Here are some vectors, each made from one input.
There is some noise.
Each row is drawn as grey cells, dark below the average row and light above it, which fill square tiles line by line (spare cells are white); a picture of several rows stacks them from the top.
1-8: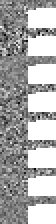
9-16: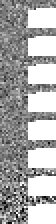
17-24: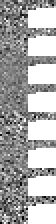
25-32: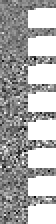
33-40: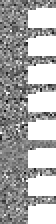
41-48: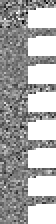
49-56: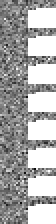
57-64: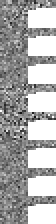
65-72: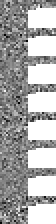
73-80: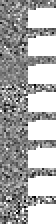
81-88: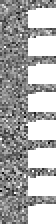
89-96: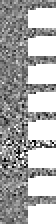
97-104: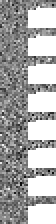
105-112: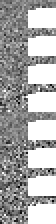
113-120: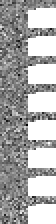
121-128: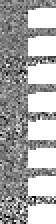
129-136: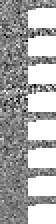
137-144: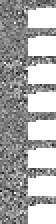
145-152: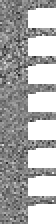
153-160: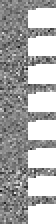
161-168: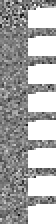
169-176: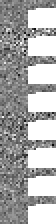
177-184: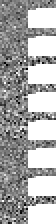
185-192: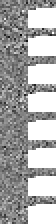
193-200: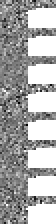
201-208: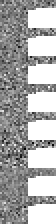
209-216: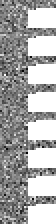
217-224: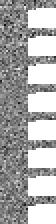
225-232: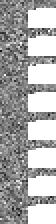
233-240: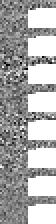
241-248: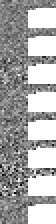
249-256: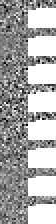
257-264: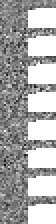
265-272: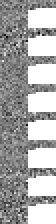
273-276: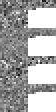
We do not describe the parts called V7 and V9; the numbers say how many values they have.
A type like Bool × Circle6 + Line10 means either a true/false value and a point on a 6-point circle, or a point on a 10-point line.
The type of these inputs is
Bool × Bool × Bool × Bool + Circle8 × Line10 + V7 × V9.
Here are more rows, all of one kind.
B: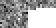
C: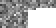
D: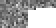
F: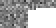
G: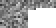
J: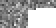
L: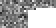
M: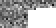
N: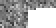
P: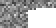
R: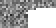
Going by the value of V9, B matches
M and N.
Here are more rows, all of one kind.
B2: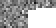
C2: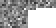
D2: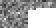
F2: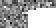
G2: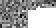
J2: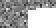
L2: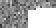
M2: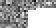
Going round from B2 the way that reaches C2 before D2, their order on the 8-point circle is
B2, C2, F2, D2, M2, L2, G2, J2.
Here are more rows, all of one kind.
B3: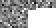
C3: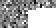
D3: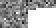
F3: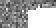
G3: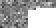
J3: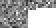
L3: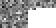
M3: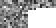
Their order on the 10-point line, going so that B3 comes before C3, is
F3, B3, C3, G3, M3, L3, J3, D3.
